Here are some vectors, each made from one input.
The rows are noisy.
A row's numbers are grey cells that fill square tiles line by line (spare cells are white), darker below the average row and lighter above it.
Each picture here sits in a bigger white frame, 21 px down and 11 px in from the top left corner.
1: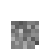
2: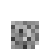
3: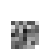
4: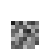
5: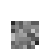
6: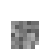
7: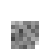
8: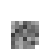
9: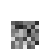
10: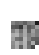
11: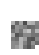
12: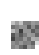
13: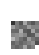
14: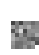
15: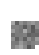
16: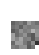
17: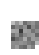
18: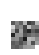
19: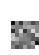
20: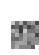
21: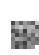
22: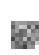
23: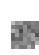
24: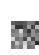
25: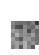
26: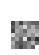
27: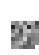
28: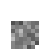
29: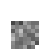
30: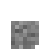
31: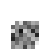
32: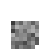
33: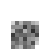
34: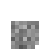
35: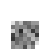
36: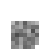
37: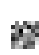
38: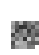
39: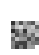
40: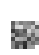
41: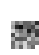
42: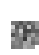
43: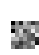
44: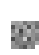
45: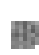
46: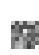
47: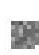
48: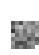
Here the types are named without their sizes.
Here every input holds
either a point on a line, or three true/false values.
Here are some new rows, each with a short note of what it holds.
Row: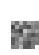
three true/false values
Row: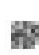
three true/false values
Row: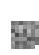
three true/false values
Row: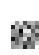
a point on a line
